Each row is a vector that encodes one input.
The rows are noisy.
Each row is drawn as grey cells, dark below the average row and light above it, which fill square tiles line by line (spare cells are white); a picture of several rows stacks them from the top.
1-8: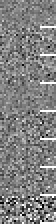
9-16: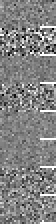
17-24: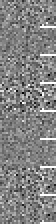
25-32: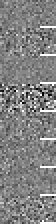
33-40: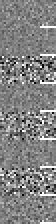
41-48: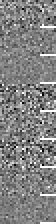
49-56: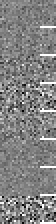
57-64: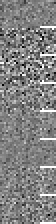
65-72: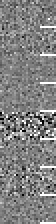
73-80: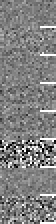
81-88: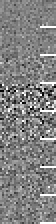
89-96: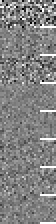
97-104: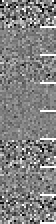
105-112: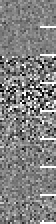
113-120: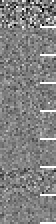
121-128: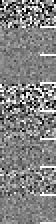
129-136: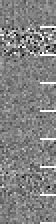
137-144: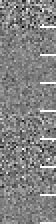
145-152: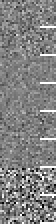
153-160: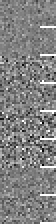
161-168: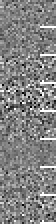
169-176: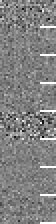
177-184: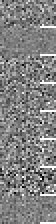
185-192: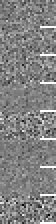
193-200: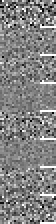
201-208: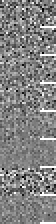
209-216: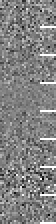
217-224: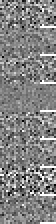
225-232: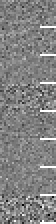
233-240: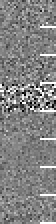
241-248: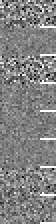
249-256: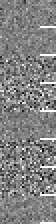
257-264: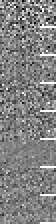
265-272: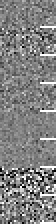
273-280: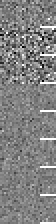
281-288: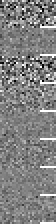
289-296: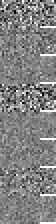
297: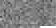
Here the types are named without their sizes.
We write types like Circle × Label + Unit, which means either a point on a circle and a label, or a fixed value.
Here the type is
List(Line).
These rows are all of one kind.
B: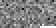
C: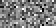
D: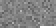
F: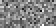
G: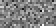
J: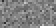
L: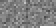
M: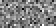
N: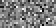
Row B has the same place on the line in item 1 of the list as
C, M and N.
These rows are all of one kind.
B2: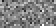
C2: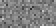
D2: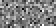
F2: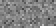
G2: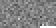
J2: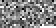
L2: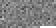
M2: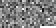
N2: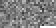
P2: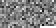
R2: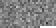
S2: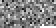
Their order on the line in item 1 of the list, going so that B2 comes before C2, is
S2, B2, J2, N2, L2, C2, D2, R2, F2, P2, M2, G2.
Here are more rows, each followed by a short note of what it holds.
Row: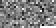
a list of three items
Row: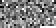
a list of one item
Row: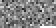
a list of two items
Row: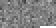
a list of one item
